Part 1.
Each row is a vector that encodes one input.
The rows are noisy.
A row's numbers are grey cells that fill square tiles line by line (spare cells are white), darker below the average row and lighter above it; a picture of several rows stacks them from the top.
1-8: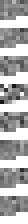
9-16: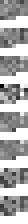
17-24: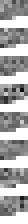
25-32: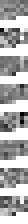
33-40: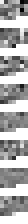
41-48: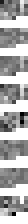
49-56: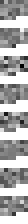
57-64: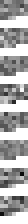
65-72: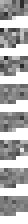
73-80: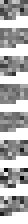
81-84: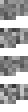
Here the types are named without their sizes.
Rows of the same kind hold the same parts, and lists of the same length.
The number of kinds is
2.
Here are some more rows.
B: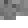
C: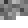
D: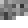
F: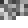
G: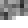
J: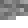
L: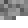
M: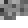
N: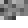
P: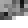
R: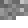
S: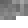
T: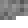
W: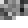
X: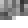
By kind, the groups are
B, C, D, G, J, L, M, N, R, S
F, P, T, W, X

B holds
a point on a circle.
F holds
a point on a line.
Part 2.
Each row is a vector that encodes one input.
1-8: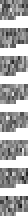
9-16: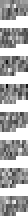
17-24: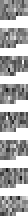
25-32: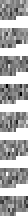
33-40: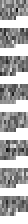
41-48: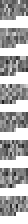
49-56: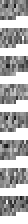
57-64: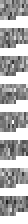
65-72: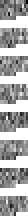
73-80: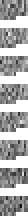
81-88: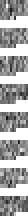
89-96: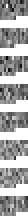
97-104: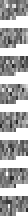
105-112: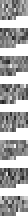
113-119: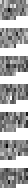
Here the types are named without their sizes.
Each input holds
a point on a circle and a true/false value.
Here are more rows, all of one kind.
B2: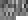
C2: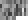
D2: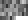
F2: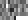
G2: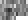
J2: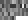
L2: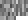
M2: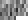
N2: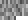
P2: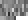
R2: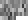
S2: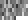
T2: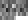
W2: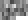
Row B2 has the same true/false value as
D2, J2 and T2.
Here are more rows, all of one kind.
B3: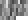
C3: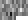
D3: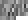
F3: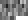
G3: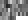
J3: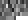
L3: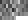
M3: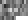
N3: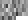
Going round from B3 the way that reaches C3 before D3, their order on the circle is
B3, G3, C3, M3, N3, F3, D3, L3, J3.
